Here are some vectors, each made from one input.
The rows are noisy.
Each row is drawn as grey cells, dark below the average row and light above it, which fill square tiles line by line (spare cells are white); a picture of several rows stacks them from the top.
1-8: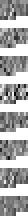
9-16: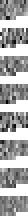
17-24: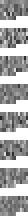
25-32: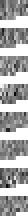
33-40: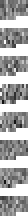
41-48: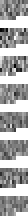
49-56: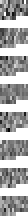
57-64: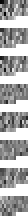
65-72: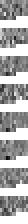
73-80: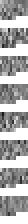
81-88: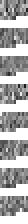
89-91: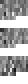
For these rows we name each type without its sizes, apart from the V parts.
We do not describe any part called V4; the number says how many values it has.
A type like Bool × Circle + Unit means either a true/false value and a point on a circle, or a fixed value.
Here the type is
List(Line) × V4.
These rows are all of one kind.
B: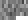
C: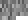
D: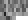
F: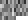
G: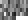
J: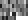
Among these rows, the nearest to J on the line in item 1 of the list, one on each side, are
C and G.
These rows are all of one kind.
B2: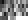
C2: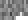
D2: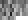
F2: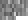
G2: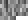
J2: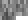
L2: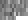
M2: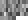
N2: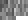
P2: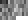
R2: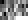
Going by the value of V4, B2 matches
G2, P2 and R2.
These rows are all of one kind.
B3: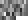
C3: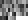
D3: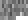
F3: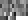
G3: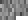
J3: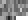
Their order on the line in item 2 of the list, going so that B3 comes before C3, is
B3, G3, C3, D3, F3, J3.
